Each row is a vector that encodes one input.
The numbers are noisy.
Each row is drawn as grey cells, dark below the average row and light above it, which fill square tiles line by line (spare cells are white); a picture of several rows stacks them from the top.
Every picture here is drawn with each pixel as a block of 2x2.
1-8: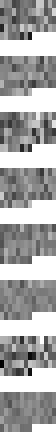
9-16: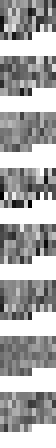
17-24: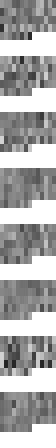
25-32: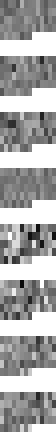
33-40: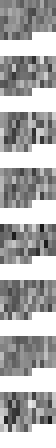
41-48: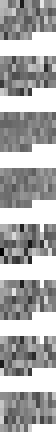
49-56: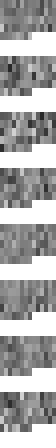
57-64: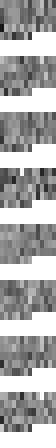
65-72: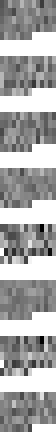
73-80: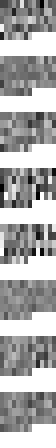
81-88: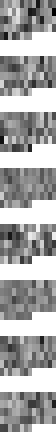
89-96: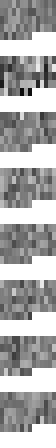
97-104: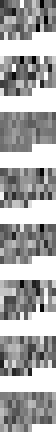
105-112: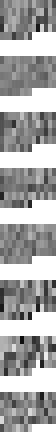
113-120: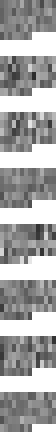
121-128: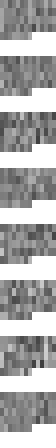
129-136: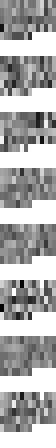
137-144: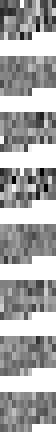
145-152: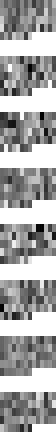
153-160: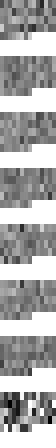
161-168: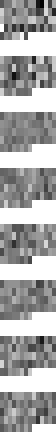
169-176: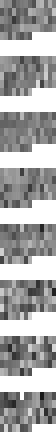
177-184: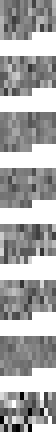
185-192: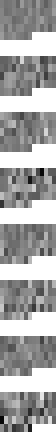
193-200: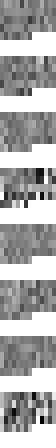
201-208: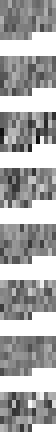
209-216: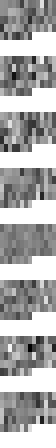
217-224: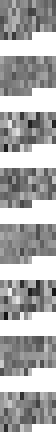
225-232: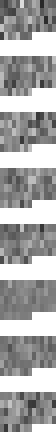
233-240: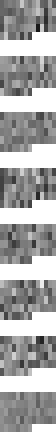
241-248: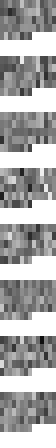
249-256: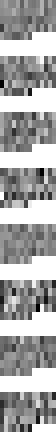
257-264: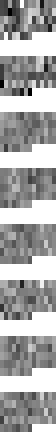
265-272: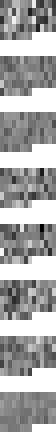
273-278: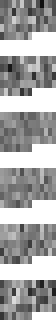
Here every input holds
a point on a 19-point line.
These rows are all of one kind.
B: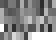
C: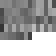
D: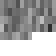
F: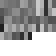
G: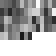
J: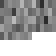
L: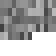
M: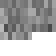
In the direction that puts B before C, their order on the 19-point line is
G, M, L, J, B, F, D, C.
